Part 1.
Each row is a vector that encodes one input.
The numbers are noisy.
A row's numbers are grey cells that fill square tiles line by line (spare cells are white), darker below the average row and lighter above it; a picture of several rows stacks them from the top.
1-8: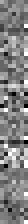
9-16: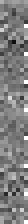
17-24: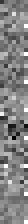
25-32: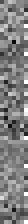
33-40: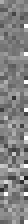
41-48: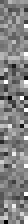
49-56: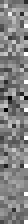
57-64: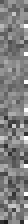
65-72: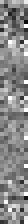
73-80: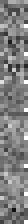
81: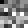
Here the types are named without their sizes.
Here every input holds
a list of points on a line.
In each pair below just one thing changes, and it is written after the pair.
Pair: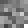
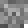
the place on the line in item 2 of the list
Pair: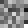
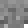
the place on the line in item 2 of the list
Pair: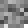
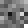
the place on the line in item 1 of the list
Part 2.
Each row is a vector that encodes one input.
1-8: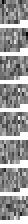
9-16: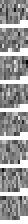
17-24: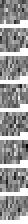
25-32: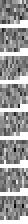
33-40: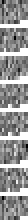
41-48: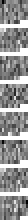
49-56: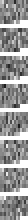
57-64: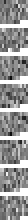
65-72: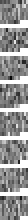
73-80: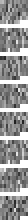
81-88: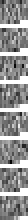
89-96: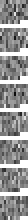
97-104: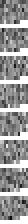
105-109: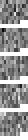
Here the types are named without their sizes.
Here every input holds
either a label, or a point on each of two lines.
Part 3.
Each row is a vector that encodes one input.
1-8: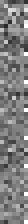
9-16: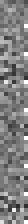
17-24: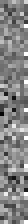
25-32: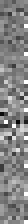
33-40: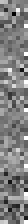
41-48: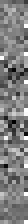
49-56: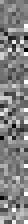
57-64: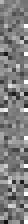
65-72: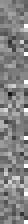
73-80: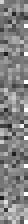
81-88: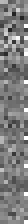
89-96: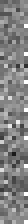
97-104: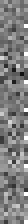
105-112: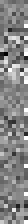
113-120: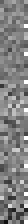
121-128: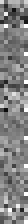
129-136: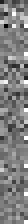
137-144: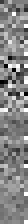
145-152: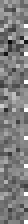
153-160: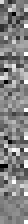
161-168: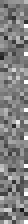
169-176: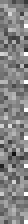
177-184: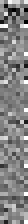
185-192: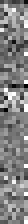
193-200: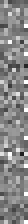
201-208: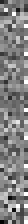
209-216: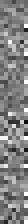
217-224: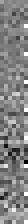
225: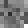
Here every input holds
either a point on a 13-point circle, or a point on a 15-point circle.
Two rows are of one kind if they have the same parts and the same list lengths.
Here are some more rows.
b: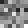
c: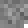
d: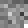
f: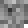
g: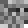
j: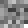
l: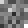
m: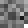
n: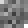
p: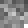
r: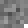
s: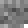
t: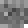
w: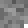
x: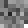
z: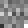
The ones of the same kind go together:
b, c, d, g, l, n, p, r, s, t, w, x
f, j, m, z

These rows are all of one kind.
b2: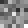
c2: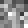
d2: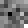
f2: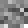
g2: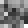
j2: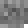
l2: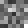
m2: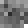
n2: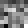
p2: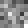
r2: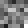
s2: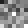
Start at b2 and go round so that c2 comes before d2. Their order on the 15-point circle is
b2, s2, g2, m2, j2, p2, c2, r2, n2, l2, d2, f2.
